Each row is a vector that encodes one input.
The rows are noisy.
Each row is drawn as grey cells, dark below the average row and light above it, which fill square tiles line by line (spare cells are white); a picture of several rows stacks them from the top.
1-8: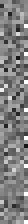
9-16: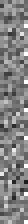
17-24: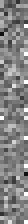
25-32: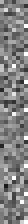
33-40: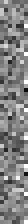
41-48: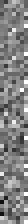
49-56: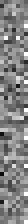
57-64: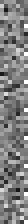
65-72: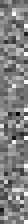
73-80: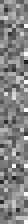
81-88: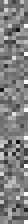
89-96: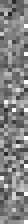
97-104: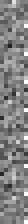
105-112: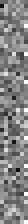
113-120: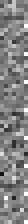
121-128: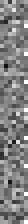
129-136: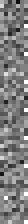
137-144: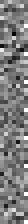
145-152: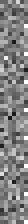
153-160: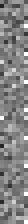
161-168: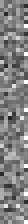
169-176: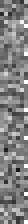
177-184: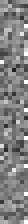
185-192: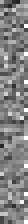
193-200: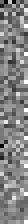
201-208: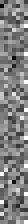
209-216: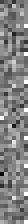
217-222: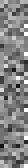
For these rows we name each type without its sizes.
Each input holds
a label, together with either two labels, or a point on a line.
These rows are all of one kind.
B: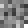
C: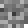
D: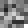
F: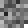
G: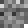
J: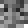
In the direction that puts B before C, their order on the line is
D, J, F, B, C, G.
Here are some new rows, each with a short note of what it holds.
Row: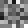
three labels
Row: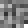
a label and a point on a line
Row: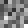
a label and a point on a line
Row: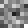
a label and a point on a line
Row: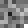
three labels
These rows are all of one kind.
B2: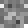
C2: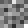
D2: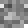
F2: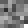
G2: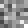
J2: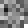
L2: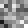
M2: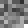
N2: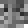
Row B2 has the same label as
D2, G2 and L2.
